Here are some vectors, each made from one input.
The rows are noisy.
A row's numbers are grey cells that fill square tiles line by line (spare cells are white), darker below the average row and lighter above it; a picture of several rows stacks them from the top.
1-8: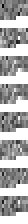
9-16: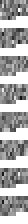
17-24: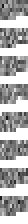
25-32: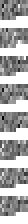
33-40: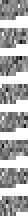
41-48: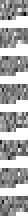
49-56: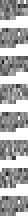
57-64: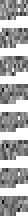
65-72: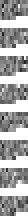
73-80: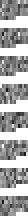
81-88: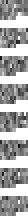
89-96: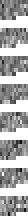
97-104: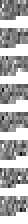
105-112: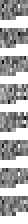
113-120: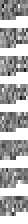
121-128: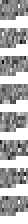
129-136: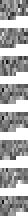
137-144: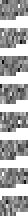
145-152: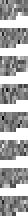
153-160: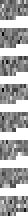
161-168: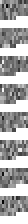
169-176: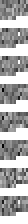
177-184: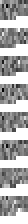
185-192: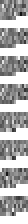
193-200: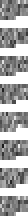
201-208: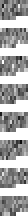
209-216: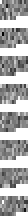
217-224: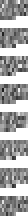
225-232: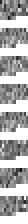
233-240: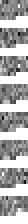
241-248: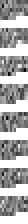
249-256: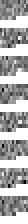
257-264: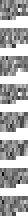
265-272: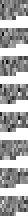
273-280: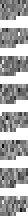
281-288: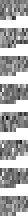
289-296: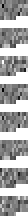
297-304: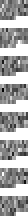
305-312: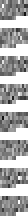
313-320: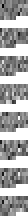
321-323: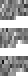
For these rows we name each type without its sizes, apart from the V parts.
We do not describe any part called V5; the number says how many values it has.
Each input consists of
either a label and a true/false value, or a point on a line and a value of V5.
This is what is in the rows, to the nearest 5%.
About 60% of them hold a label and a true/false value. The rest hold a point on a line and a value of V5.
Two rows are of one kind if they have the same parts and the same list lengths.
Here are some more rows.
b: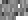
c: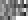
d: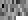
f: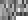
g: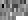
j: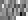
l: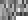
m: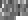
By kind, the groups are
b, d, g
c, f, j, l, m

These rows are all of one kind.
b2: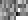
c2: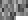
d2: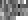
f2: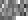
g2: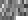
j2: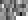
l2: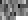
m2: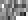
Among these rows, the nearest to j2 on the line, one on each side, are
b2 and g2.
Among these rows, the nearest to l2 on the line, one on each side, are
c2 and d2.
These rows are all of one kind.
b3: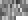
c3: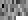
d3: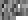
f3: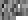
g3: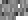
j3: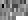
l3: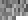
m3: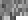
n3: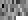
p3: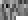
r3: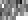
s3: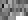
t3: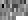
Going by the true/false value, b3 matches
g3, l3, m3 and r3.
